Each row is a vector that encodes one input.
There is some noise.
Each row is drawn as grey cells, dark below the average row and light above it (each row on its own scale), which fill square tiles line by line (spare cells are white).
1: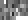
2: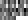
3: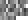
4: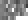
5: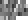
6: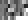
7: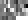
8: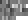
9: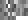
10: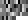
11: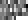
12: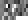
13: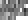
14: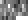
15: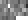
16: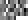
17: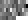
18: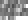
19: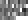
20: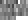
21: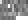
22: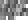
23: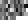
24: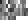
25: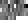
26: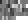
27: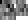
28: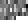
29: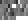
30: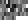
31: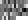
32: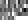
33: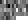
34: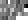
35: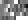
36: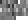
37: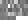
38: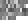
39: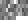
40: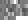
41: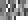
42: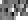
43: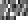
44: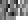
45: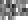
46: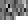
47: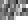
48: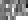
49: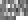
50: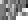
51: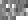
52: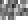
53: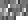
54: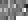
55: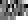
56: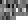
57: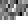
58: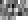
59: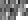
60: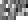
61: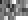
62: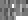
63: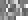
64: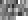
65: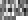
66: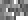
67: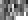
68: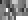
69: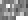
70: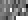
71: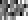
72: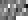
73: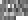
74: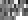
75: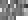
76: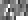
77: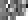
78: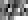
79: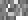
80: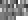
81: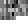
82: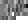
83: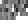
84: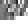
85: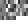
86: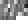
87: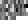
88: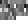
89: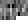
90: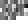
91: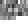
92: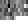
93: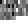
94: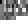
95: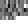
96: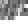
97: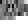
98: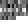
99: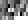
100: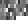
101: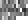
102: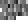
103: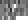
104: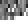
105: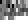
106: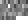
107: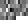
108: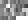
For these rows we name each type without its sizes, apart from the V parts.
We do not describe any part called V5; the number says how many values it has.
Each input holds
a value of V5, together with either a label, or a node of a tree.
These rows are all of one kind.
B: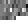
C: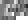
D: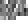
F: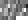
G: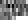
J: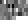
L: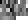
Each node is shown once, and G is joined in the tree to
C and J.
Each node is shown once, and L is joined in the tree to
F.
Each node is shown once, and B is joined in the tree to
D and J.
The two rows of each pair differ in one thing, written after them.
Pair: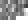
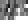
the label
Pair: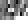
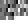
the label
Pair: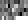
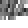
the label
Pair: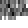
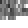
the label
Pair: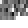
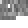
the label
